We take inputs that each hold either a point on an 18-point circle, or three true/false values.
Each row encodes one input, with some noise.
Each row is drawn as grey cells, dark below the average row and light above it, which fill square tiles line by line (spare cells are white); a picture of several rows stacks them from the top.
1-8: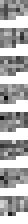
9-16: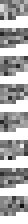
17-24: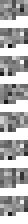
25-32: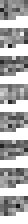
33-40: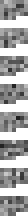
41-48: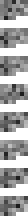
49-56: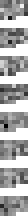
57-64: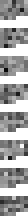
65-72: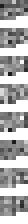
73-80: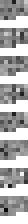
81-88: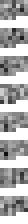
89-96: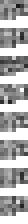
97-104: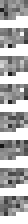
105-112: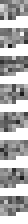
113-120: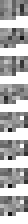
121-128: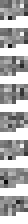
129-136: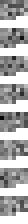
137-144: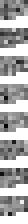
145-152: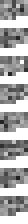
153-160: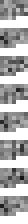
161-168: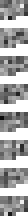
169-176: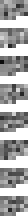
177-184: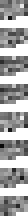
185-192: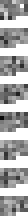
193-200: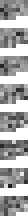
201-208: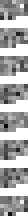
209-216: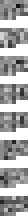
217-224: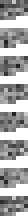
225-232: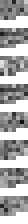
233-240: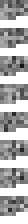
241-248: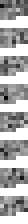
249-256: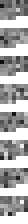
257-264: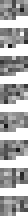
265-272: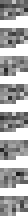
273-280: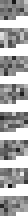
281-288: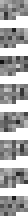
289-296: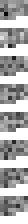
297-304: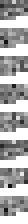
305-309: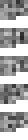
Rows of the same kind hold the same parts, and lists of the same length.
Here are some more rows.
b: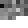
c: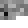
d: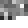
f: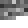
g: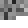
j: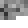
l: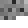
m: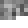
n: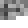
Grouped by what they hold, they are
b, d, f
c, g, j, l, m, n

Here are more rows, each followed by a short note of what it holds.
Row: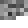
three true/false values
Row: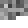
three true/false values
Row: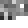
three true/false values
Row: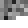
a point on an 18-point circle
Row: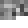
a point on an 18-point circle
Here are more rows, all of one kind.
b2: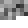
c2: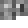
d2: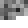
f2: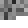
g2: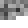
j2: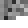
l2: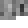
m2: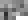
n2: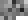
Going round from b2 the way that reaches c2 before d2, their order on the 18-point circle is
b2, l2, c2, n2, f2, j2, d2, g2, m2.
